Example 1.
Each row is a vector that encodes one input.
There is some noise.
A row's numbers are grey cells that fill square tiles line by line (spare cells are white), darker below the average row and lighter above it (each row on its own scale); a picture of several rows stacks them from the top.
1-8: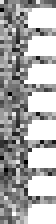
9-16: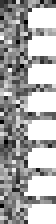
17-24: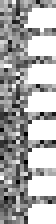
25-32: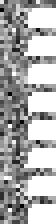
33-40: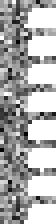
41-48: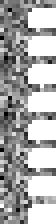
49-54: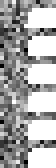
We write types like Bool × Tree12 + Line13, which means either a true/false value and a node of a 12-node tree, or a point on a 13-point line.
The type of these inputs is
Circle10.
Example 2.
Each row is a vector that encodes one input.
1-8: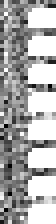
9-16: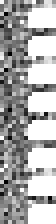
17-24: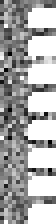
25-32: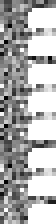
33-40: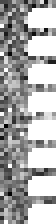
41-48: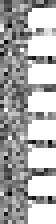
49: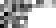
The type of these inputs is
Tree7.
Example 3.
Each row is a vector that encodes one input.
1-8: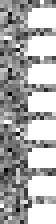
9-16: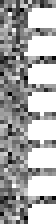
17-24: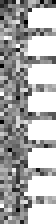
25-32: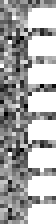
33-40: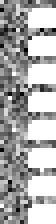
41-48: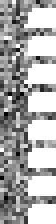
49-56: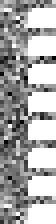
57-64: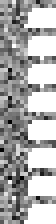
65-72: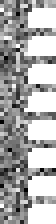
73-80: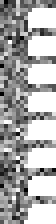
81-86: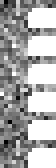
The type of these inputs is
Circle10.
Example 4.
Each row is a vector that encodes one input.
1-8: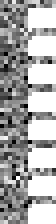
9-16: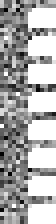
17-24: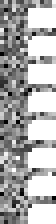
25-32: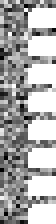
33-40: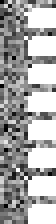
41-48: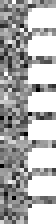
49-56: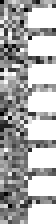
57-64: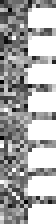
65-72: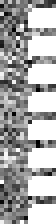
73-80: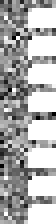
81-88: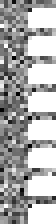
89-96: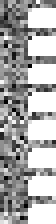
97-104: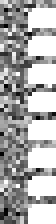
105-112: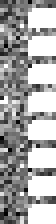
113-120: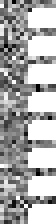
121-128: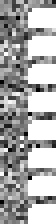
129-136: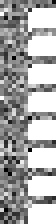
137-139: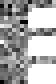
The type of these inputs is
Label10.
